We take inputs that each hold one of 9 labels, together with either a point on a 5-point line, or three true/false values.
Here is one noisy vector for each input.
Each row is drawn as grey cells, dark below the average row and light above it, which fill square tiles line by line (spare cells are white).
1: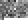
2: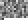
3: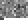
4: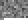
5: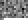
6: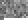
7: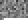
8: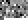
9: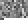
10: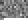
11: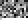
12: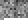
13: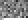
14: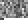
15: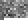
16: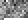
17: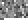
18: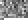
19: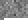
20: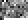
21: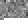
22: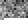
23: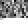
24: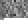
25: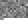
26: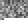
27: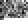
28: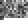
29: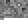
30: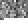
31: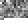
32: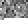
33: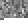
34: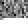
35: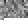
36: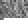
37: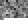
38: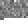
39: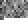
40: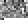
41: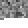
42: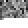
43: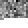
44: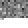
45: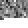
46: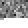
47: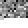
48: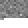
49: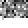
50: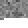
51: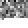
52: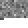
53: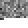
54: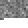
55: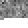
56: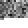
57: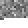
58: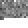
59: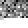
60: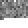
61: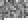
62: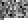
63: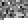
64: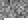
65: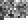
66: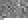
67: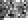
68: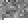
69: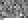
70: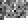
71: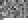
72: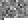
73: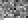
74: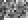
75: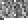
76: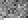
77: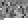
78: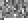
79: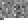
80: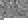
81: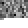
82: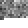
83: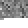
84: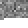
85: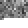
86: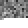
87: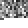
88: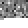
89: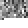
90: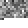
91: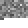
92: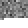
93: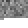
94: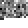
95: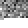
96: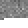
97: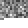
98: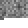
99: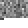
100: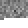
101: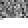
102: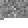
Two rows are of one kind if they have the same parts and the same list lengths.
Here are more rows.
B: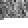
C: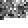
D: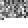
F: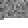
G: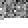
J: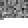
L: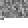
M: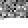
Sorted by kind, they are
B, D, F, L, M
C, G, J

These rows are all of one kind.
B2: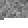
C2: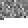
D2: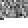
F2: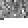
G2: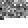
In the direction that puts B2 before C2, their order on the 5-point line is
D2, B2, F2, C2, G2.
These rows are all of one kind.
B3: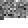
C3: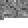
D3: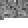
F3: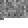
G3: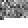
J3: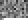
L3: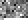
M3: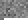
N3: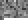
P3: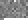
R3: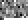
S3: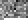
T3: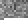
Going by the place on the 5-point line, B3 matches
G3, L3 and P3.
